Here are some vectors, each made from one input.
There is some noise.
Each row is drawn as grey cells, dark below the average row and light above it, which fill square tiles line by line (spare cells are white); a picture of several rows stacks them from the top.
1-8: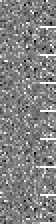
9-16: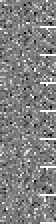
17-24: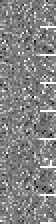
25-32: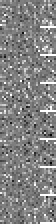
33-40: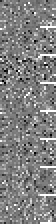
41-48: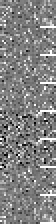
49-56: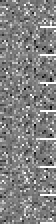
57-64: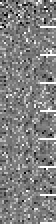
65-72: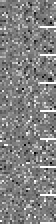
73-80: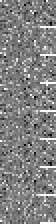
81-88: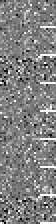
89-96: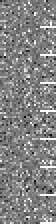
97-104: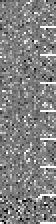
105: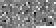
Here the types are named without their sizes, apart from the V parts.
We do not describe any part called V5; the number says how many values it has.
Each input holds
a list of items, each a true/false value and a value of V5.
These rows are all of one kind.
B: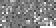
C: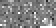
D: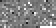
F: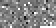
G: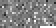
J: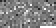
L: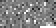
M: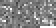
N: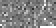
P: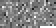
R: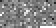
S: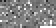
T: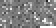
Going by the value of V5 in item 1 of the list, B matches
J, L and R.
